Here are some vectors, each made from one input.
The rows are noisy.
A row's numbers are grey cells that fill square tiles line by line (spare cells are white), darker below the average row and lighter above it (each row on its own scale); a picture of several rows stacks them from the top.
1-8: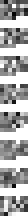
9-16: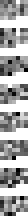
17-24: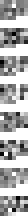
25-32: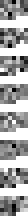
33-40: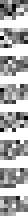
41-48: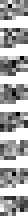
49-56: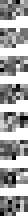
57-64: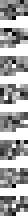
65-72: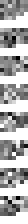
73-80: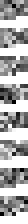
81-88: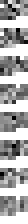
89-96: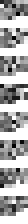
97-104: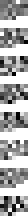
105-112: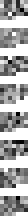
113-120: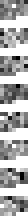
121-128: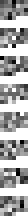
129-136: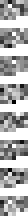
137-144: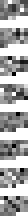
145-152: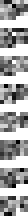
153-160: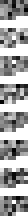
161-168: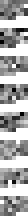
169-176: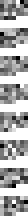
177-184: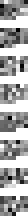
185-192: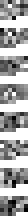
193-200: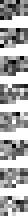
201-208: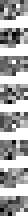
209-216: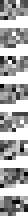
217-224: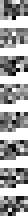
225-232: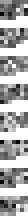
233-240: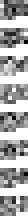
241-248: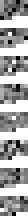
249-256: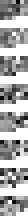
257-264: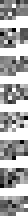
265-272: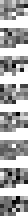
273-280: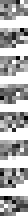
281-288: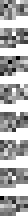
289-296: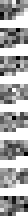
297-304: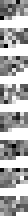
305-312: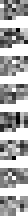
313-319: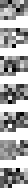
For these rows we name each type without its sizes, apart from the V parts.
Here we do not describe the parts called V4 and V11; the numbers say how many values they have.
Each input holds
a value of V11, together with either a label and a true/false value, or a value of V4.
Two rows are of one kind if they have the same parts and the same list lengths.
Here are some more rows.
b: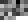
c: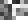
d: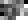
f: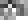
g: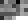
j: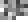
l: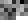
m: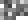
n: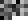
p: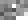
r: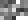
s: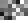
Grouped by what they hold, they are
b, c, d, g, j, l, m, n, p, s
f, r

